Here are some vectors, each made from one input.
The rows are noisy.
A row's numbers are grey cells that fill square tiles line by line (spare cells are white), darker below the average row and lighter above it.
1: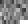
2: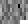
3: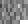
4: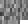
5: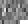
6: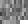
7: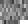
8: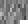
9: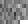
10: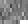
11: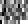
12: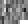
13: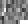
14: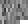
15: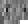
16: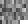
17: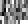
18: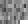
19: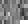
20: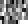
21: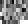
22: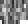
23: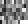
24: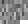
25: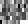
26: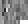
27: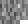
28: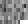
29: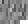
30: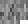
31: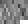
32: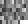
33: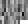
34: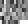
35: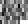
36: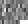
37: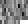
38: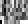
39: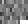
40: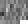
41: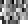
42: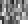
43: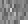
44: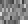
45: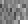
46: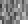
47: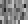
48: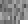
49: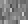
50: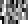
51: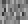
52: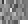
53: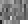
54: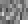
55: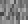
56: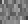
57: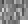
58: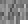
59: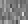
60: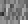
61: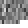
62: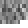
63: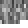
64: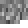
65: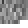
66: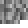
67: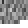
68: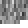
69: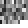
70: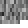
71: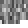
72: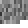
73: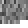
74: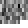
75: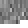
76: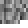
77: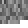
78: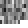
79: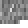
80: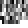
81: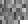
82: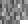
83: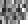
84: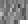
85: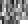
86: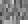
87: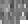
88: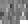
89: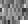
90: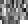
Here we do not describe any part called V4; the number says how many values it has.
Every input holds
a value of V4, together with either a point on a 6-point circle and a true/false value, or a fixed value.
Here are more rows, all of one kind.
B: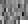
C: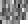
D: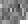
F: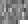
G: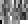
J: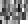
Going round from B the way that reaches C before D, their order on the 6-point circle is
B, J, C, D, F, G.
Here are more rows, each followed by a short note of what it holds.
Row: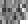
a value of V4
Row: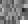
a point on a 6-point circle, a true/false value and a value of V4
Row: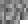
a value of V4
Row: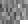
a value of V4
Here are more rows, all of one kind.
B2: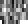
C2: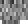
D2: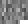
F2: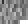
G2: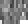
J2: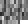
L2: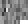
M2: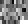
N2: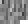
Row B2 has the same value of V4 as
D2, G2 and J2.
